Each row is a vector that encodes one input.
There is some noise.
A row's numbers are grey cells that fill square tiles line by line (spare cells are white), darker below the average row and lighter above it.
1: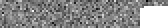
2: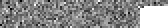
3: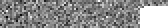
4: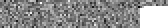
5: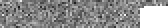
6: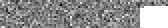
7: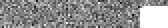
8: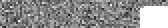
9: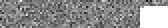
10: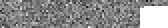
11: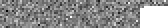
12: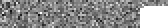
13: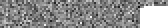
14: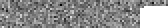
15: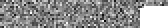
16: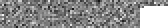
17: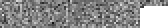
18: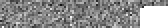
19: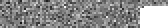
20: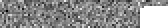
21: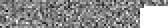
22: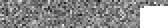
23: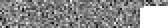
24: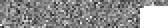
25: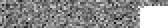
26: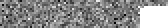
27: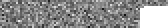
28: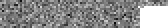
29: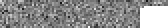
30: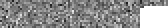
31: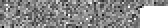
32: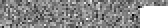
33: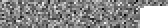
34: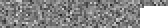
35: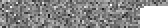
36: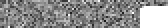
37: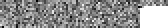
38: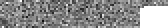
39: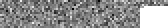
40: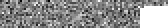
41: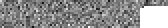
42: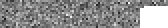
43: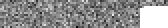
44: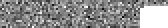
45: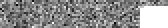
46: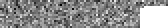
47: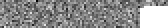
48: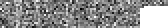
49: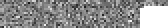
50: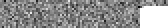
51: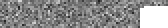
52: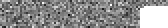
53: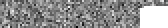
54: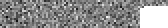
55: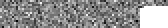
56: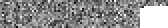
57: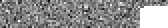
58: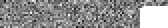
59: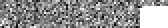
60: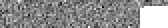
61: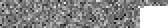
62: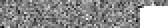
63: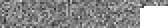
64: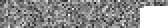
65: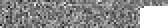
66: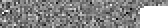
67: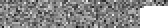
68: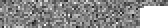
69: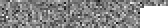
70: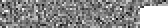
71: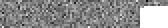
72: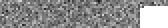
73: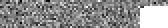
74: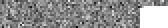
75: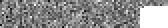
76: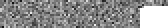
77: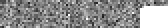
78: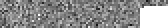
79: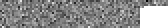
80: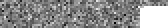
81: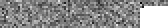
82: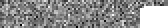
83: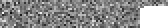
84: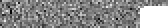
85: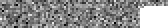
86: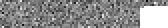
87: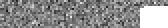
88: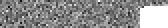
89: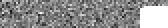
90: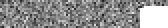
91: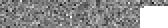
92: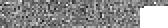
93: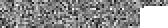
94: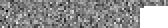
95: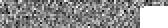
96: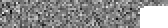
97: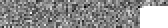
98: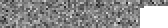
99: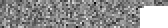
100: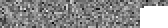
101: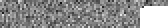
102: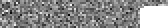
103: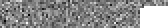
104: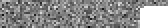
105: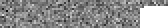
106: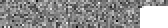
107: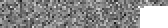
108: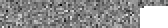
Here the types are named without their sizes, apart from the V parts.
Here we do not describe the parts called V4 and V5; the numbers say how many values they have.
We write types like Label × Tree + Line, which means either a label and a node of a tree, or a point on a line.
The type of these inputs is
Bool × V5 + Line + V4.
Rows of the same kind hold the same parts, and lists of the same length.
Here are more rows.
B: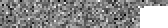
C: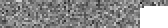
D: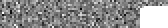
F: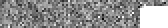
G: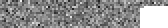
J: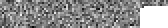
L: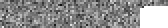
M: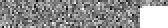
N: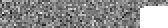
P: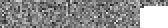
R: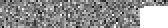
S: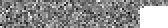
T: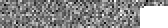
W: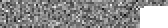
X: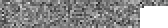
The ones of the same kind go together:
B, D, N, S, W
C, G, J, L, P, T, X
F, M, R

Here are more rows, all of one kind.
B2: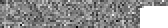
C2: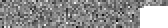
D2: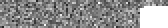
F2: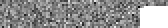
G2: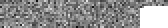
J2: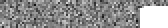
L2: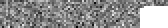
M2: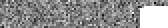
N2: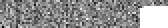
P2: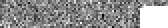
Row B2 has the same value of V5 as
G2 and L2.
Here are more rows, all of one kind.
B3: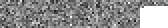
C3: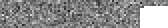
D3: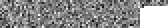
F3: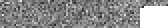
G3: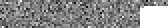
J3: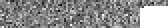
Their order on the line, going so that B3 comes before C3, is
J3, B3, C3, F3, G3, D3.
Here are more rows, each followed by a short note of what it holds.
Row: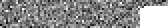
a value of V4
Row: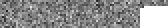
a point on a line
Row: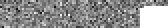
a true/false value and a value of V5
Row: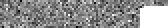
a true/false value and a value of V5
